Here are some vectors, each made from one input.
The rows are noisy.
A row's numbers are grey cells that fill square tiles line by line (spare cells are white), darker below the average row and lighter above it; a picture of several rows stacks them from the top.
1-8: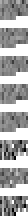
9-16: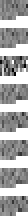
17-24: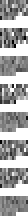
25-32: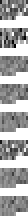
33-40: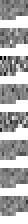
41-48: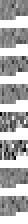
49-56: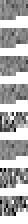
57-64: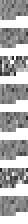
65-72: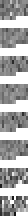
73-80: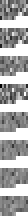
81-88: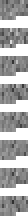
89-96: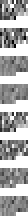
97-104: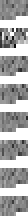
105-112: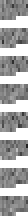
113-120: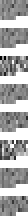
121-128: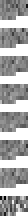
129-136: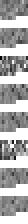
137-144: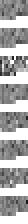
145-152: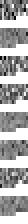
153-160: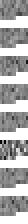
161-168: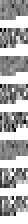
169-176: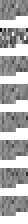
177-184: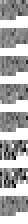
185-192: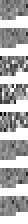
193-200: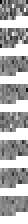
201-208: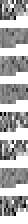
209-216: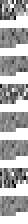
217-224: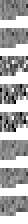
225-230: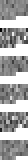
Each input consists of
either one of 4 labels and a true/false value, or a point on a 4-point line, or a list of up to two points on a 7-point line.
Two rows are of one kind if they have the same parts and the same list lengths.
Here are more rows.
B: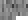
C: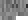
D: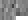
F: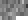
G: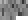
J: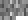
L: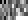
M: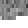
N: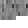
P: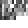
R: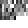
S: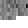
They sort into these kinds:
B, C, G, N, S
D, F, M
J
L
P, R

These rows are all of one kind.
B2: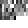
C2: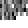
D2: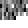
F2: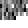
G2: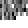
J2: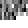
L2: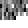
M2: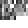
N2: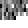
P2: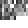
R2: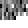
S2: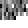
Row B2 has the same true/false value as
M2 and P2.
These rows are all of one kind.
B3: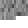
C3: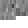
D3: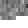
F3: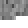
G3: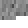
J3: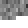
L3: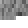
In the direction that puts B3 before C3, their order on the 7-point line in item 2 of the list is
B3, L3, J3, D3, F3, C3, G3.
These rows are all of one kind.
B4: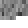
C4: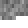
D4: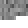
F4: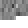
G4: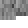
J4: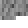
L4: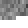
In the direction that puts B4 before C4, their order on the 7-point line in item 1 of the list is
B4, G4, F4, J4, D4, C4, L4.
